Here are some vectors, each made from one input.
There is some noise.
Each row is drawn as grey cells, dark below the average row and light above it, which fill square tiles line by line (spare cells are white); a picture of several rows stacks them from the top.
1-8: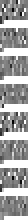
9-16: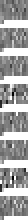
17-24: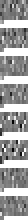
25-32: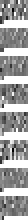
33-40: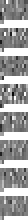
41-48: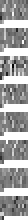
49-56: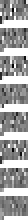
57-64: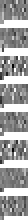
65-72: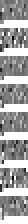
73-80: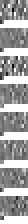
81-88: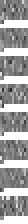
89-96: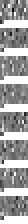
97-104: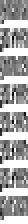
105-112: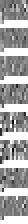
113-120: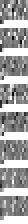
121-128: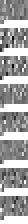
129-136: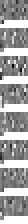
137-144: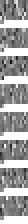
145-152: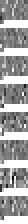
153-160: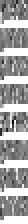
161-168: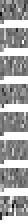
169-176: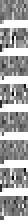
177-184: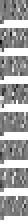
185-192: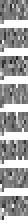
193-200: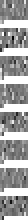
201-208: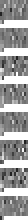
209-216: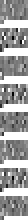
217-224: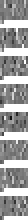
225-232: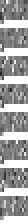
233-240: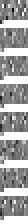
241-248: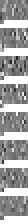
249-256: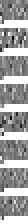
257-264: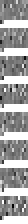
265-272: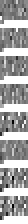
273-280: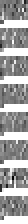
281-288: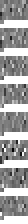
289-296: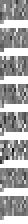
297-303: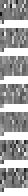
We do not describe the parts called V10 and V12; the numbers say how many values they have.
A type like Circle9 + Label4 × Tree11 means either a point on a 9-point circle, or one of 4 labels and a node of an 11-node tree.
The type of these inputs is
(Bool × Bool × Bool × Bool + Line9) × V10 + V12.
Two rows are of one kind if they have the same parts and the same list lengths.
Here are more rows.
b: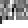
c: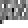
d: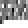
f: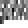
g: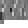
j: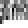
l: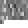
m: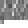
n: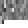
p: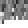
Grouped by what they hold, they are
b, c, d, f, j
g, l, m, n
p

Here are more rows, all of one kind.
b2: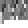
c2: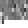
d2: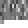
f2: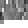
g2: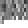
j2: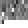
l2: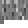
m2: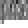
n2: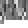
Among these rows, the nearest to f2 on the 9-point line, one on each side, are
g2 and n2.
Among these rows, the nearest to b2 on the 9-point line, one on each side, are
d2 and m2.
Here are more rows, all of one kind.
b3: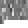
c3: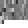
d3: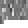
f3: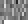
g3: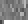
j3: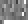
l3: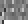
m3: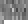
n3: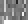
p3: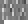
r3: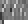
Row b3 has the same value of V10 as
d3, f3, n3 and p3.
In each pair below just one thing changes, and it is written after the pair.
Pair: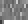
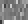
one of the four true/false values
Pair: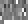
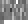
the value of V10
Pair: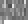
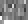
the value of V10
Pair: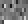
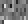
one of the four true/false values
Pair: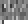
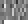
the value of V10
